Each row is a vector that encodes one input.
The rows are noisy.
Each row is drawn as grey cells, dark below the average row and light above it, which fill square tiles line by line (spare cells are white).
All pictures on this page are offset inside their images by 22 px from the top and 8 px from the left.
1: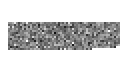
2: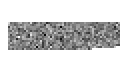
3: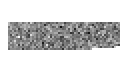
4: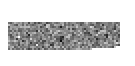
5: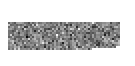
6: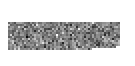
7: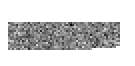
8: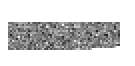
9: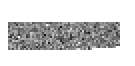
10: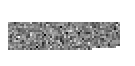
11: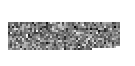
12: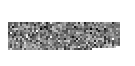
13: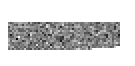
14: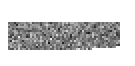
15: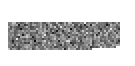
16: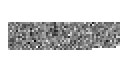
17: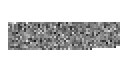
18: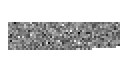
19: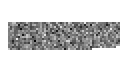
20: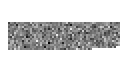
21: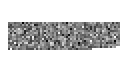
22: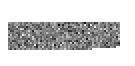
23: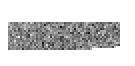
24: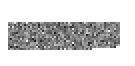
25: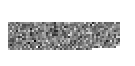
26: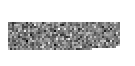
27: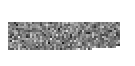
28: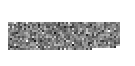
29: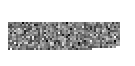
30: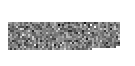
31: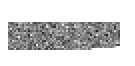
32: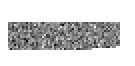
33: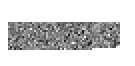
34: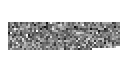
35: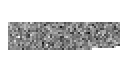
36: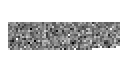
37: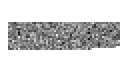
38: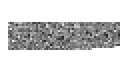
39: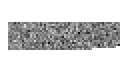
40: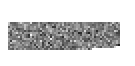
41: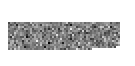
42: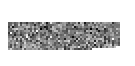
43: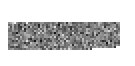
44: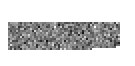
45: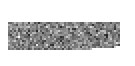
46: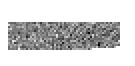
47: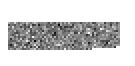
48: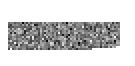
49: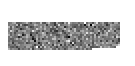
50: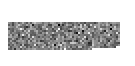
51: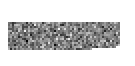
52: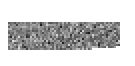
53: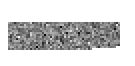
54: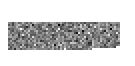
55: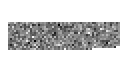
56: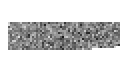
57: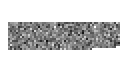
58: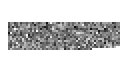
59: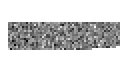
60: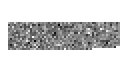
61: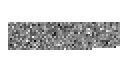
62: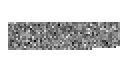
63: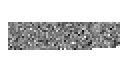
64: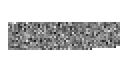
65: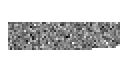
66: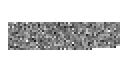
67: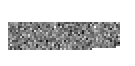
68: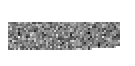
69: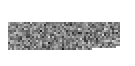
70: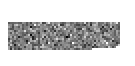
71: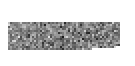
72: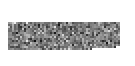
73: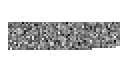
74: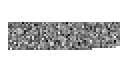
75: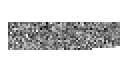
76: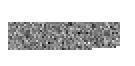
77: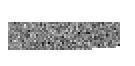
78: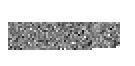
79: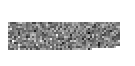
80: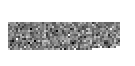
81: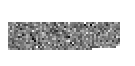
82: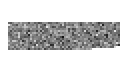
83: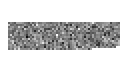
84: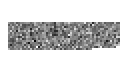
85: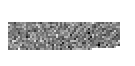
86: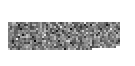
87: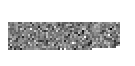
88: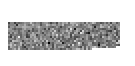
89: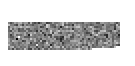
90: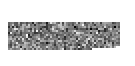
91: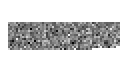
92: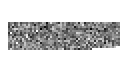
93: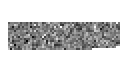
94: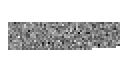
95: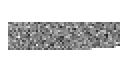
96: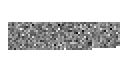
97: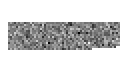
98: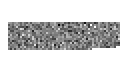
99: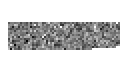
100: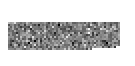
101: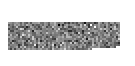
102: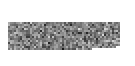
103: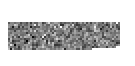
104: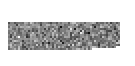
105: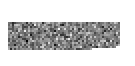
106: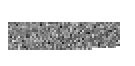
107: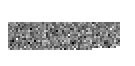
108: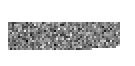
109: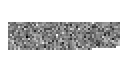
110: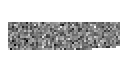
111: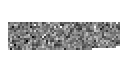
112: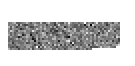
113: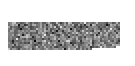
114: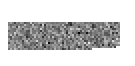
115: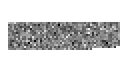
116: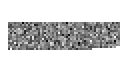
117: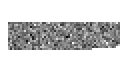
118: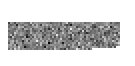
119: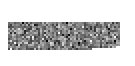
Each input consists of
either a point on a 4-point line, or four true/false values, or a list of up to three points on a 5-point line.
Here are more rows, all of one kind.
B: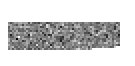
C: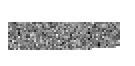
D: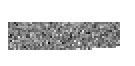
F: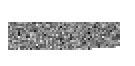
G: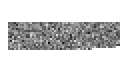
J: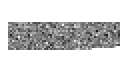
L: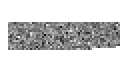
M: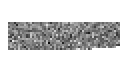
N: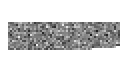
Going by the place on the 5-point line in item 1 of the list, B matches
J and N.
